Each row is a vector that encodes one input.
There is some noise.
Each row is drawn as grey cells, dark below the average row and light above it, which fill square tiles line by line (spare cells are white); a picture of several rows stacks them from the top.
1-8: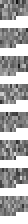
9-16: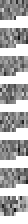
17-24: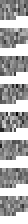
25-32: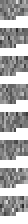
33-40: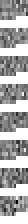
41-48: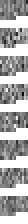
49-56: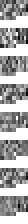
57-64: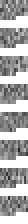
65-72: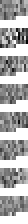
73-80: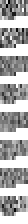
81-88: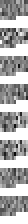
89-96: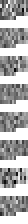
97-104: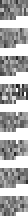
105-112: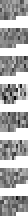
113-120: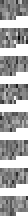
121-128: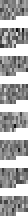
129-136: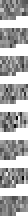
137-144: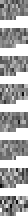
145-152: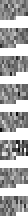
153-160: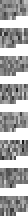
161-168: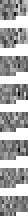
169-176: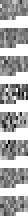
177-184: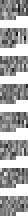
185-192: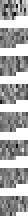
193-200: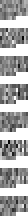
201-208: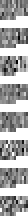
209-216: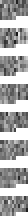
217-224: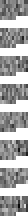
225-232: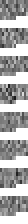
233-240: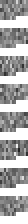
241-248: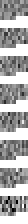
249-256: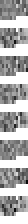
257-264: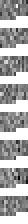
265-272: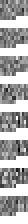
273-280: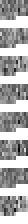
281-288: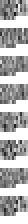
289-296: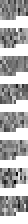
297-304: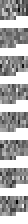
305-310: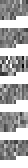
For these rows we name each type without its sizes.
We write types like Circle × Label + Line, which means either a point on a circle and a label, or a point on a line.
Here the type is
List(Line).
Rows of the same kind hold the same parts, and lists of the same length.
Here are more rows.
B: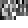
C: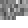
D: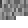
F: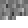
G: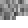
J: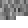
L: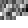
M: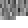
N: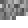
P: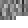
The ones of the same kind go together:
B, F, P
C, G, N
D, J, M
L

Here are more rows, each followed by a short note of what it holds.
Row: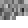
a list of one item
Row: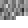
a list of one item
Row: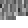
a list of two items
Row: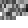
the empty list
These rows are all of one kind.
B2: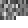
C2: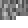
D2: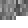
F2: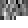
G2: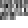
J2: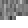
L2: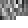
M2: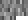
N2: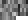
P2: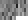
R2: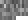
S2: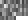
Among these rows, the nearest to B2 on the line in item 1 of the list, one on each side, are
C2 and J2.
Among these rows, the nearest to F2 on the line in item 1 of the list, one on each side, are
D2 and N2.
